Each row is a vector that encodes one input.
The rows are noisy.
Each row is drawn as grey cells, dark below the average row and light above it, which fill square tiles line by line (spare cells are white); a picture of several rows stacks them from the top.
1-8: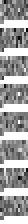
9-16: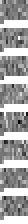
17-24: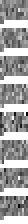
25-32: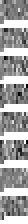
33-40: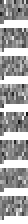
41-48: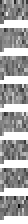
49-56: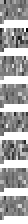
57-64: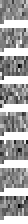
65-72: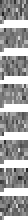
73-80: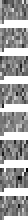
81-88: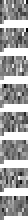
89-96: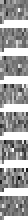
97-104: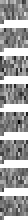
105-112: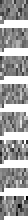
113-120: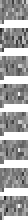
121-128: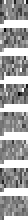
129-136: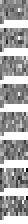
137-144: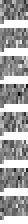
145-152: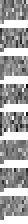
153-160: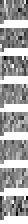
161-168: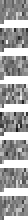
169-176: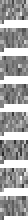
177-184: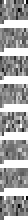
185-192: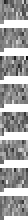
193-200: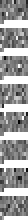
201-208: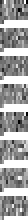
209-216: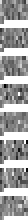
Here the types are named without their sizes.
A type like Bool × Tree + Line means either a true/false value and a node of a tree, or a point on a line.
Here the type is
Bool × Circle + Line.
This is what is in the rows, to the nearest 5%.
About 65% of them hold a point on a circle and a true/false value. The rest hold a point on a line.
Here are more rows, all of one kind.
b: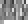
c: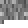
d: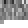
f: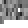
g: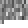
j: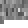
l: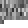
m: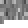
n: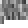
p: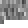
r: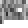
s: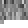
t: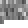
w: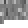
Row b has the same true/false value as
d, g and s.
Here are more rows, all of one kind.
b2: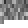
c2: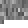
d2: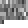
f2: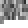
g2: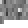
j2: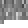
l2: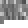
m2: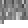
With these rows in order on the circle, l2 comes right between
d2 and f2.
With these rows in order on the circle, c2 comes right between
b2 and g2.
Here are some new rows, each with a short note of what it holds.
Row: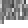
a point on a circle and a true/false value
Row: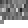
a point on a line
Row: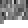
a point on a line
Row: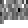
a point on a line
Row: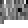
a point on a line
